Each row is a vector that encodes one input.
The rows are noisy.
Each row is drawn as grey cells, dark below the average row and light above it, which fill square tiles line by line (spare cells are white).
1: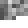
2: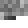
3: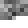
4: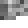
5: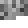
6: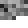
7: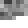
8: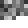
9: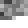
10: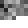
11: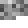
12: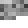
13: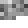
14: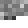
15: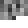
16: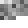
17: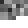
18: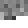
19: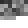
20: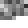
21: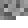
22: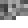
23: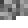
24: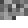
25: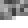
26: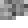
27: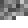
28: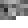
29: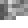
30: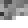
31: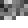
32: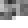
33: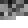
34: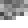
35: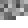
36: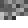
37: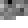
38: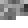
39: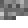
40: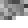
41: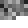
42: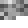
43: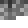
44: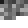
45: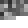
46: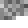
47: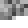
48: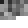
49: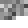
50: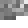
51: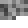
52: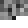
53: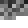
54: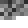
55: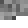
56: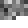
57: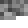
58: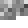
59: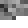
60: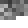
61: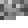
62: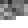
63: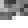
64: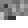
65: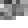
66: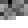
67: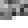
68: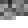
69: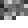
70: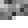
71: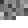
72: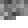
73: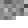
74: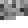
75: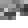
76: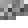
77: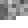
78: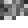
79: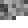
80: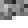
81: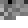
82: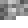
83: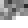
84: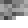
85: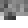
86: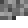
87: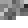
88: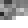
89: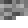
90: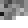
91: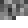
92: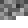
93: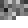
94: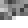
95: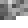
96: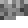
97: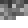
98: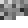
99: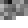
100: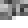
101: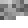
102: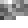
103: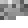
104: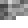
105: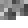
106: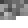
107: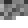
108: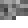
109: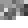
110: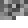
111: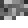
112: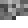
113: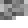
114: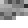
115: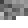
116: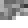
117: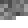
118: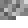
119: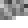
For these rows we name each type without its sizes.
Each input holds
a point on a line, together with either a fixed value, or three true/false values.
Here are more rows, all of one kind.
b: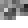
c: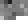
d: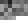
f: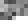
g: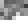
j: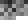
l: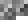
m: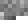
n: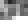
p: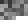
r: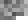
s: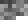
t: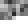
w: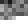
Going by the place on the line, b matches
f, l, n and t.
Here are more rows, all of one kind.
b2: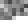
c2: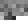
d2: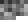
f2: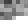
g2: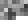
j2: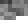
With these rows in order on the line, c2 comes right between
f2 and j2.
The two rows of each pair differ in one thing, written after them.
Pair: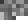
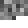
the place on the line
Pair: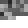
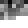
one of the three true/false values
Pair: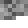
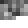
the place on the line
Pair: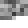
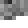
the place on the line
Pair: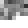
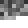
the place on the line
